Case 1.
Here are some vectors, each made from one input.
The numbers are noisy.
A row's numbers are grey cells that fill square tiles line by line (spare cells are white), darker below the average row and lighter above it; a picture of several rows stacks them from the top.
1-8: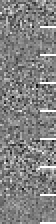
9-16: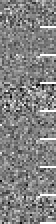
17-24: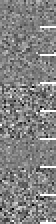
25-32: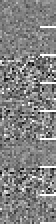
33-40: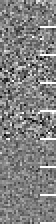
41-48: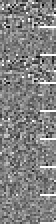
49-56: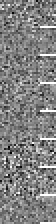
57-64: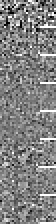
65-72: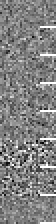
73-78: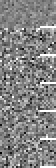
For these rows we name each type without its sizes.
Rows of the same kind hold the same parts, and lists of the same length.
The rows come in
3 kinds.
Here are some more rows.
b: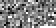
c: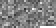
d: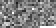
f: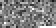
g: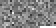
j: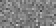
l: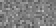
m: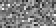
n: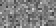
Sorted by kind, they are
b, m
c, d, g, j, n
f, l

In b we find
a fixed value.
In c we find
a point on a circle and a node of a tree.
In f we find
a node of a tree.
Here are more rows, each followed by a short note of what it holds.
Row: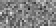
a node of a tree
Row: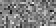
a node of a tree
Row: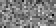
a node of a tree
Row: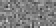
a node of a tree
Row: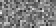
a node of a tree
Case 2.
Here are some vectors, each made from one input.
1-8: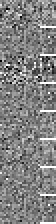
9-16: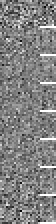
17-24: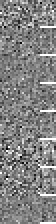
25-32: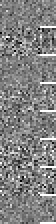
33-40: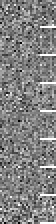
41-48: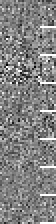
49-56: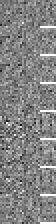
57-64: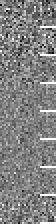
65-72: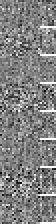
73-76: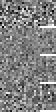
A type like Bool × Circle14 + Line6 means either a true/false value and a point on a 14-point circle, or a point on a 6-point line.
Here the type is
Label9 + Line5.
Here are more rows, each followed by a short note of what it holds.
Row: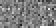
a point on a 5-point line
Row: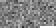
one of 9 labels
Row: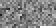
one of 9 labels
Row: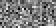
one of 9 labels
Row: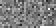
a point on a 5-point line
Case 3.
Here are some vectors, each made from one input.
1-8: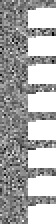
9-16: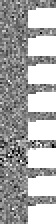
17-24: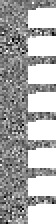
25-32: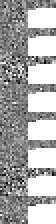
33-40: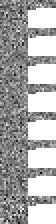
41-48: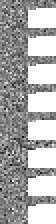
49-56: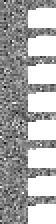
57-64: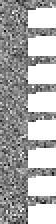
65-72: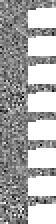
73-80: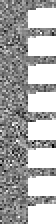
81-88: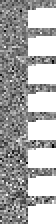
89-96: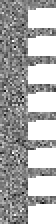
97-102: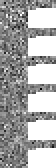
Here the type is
Circle11 + Circle13.
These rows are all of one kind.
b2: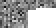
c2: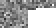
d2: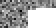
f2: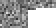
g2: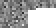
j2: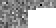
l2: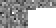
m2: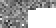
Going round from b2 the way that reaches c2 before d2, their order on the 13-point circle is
b2, g2, m2, c2, f2, d2, j2, l2.
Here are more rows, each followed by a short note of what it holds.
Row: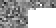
a point on an 11-point circle
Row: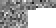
a point on a 13-point circle
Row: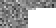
a point on an 11-point circle
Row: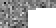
a point on an 11-point circle
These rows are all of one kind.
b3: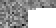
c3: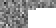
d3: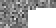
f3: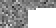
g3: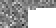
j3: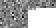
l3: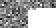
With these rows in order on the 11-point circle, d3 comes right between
c3 and j3.
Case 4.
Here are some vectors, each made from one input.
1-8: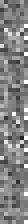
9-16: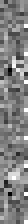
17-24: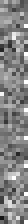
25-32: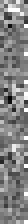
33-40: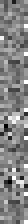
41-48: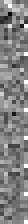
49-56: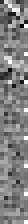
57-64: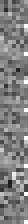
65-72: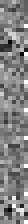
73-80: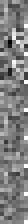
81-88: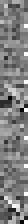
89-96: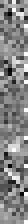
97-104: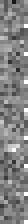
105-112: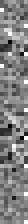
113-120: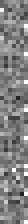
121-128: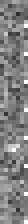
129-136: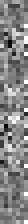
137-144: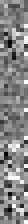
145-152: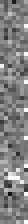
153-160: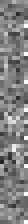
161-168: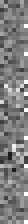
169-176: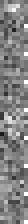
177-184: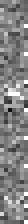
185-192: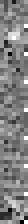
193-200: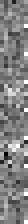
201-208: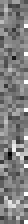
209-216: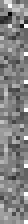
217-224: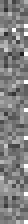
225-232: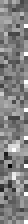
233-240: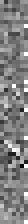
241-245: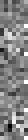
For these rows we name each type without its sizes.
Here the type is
Bool × Bool × Bool × Bool + Tree + Unit.
